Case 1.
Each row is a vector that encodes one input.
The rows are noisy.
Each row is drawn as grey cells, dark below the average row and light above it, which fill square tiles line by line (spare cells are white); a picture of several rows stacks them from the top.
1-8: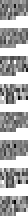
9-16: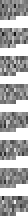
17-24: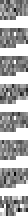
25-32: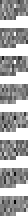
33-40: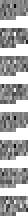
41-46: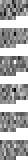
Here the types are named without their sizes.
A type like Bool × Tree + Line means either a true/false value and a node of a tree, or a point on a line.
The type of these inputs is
Bool × Circle + Unit.
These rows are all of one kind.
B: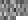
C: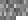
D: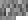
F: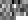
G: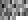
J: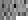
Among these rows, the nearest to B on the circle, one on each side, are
D and J.
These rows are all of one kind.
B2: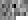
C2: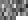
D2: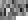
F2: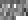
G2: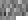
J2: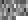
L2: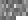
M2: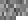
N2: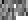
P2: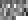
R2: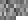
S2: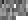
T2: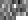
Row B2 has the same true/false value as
D2 and G2.
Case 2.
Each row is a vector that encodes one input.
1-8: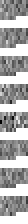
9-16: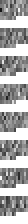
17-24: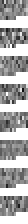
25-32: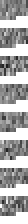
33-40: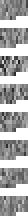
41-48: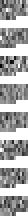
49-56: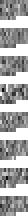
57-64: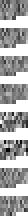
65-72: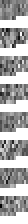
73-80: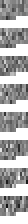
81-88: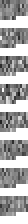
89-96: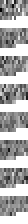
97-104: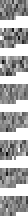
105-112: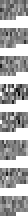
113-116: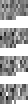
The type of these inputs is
Line7 + Line11.
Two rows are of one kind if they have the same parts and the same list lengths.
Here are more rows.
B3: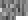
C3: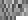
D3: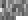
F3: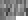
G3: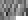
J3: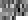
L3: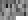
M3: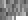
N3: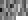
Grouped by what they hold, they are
B3, C3, D3, J3
F3, G3, L3, M3, N3

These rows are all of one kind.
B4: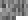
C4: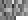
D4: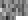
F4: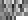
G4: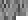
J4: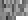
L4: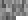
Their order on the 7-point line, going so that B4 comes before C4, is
J4, D4, F4, G4, B4, L4, C4.
